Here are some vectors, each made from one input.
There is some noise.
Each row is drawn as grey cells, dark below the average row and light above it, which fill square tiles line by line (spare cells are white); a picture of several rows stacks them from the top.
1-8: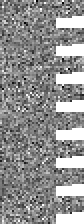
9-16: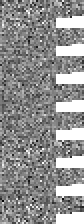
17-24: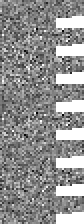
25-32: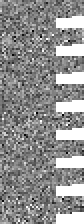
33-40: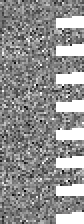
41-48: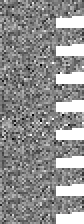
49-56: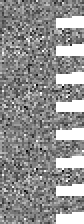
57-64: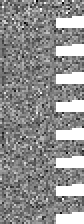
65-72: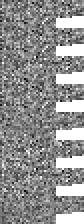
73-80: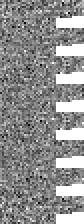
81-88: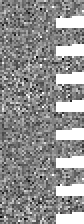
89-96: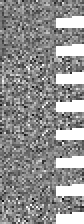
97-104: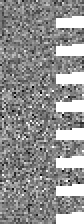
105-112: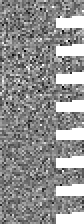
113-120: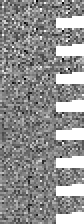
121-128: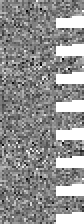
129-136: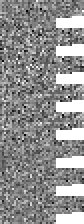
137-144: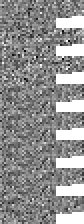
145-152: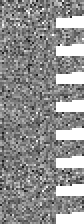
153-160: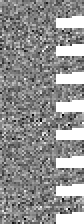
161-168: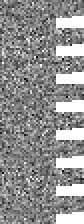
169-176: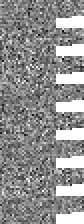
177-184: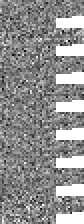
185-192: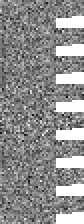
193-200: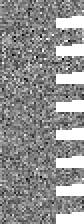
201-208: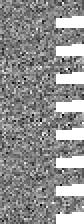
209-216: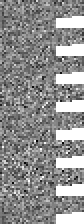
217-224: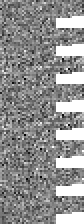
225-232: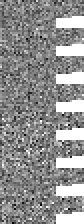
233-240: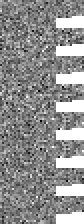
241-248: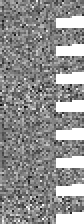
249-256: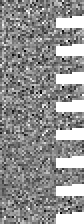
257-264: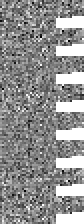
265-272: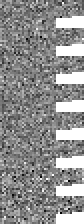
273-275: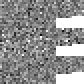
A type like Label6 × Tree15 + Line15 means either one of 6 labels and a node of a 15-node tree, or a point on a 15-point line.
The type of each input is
Bool × Line12.
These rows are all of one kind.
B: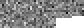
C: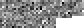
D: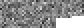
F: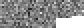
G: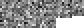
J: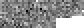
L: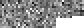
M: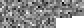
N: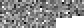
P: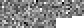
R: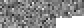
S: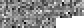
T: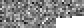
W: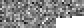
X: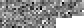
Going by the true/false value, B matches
D, F, J and R.
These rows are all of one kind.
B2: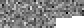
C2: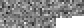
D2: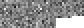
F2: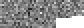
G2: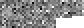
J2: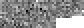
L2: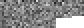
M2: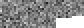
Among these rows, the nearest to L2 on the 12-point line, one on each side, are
D2 and M2.
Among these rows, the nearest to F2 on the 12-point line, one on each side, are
J2 and M2.
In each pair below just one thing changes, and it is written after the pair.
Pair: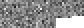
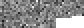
the place on the 12-point line
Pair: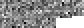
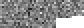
the true/false value
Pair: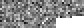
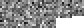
the place on the 12-point line
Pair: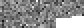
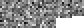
the true/false value
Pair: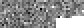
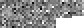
the true/false value
